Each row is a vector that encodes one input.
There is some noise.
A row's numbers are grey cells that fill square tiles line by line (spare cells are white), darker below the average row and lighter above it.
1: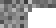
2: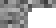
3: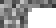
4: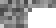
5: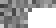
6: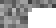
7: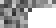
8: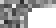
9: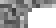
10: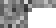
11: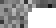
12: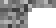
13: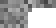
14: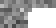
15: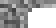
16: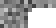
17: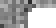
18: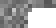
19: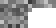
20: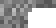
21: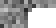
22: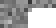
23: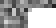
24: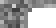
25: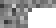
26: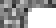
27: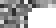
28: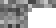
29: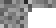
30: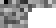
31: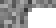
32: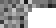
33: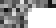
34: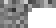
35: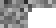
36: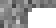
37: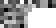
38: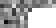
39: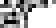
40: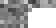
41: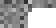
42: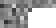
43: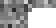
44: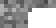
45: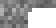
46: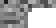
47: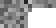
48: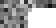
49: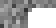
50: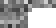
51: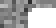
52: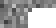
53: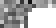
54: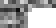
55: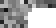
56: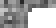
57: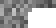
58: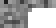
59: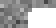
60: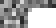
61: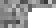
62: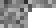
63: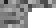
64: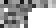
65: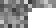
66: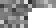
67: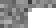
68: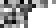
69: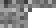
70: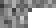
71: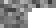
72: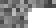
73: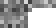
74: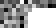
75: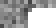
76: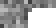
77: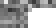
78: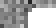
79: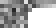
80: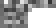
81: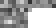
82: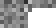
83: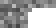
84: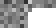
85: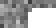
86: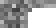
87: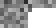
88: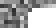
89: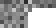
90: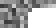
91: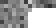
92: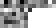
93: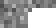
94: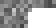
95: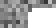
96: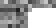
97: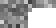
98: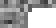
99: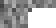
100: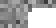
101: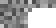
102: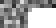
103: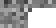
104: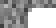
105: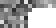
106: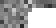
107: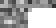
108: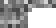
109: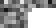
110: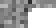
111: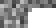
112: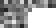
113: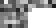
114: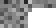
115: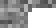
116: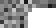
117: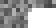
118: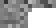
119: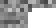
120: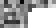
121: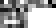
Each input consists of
a point on a 5-point line, together with either a point on a 6-point line, or a node of a 7-node tree.
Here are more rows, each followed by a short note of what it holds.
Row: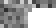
a point on a 5-point line and a node of a 7-node tree
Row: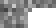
a point on a 5-point line and a node of a 7-node tree
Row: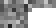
a point on a 5-point line and a node of a 7-node tree
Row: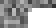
a point on a 5-point line and a point on a 6-point line
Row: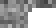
a point on a 5-point line and a point on a 6-point line
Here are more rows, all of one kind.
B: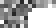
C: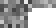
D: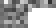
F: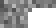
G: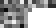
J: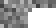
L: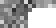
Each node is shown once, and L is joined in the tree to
B.
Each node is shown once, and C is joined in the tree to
G.
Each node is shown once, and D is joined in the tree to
J.
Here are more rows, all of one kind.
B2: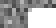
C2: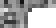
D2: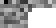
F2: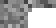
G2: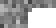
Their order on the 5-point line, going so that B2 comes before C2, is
G2, B2, C2, F2, D2.
